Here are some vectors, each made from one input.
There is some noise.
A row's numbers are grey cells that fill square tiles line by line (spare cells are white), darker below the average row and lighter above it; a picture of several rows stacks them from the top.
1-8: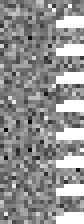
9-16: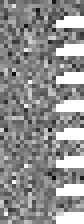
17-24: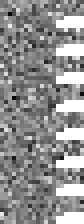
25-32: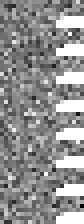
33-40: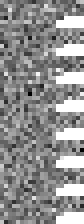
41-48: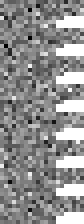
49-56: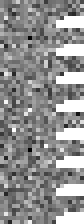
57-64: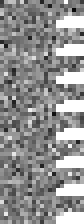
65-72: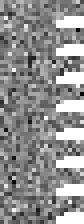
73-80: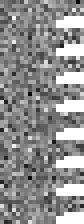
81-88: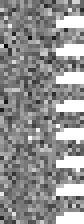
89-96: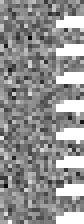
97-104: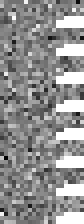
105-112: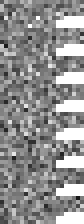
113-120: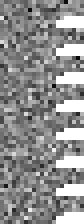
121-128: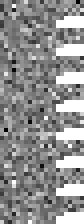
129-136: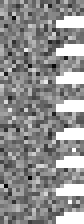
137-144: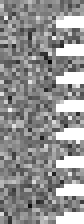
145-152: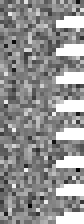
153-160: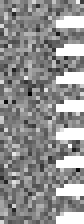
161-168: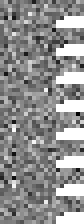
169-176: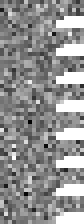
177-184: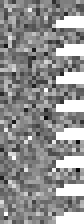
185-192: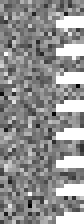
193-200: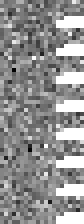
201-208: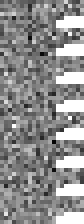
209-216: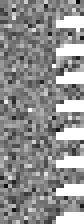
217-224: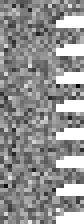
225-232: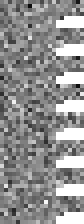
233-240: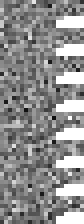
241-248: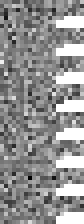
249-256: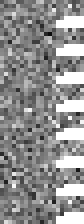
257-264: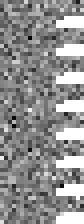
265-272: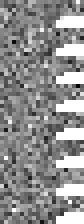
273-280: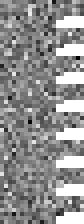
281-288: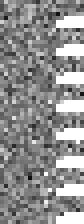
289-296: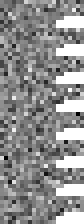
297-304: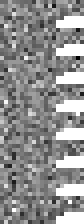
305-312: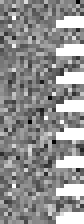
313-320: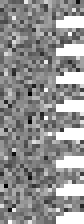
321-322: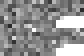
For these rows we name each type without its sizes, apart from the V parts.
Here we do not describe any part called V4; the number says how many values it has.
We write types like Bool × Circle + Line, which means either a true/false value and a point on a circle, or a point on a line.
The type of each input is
(Bool × Bool × Bool + V4) × Circle.
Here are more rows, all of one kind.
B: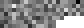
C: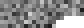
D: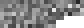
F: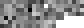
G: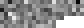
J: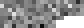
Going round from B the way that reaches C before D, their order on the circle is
B, J, C, D, G, F.
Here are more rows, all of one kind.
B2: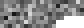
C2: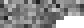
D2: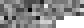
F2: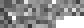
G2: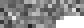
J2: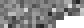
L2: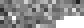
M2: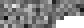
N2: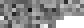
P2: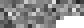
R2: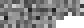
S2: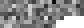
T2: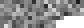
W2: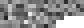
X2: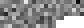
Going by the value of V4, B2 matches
C2, M2, S2 and W2.
